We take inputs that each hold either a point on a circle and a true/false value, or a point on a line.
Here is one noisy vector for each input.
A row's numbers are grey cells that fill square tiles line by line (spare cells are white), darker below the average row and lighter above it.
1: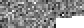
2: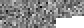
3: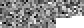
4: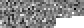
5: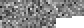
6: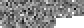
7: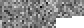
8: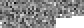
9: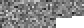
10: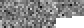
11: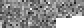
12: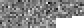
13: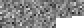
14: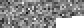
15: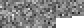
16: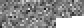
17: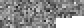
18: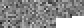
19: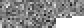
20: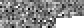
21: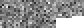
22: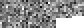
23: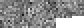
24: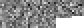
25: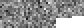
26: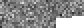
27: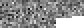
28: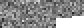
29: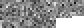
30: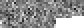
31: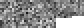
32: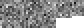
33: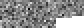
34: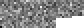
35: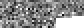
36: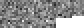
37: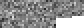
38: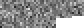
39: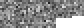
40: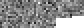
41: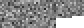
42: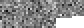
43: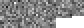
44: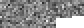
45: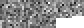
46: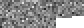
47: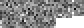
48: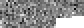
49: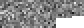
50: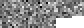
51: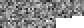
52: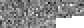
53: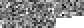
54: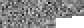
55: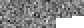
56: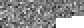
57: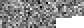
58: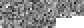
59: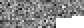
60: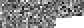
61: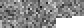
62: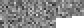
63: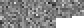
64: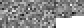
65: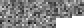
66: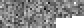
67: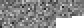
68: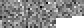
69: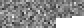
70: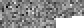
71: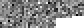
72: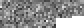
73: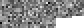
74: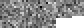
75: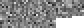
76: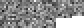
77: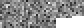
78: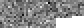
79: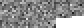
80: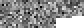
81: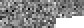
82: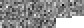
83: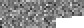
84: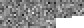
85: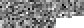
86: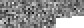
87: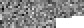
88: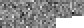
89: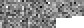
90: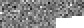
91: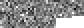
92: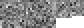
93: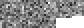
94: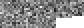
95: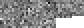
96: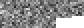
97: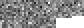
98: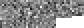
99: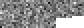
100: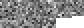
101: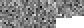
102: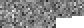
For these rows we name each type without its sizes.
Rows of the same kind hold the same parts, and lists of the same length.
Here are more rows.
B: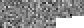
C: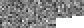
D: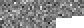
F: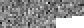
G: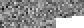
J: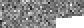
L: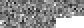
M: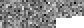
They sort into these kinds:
B, C, D, F, G, J
L, M

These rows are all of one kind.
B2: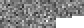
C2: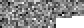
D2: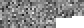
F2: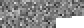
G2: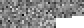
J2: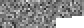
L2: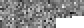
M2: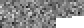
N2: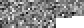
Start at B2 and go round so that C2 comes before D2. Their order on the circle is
B2, C2, J2, F2, D2, G2, N2, L2, M2.
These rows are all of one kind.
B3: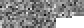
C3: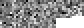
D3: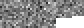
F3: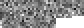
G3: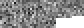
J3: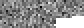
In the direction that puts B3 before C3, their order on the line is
B3, D3, J3, G3, C3, F3.
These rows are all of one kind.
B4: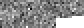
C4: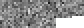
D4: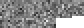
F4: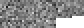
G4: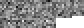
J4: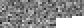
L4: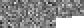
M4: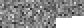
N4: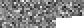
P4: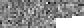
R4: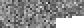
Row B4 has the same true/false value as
M4 and N4.
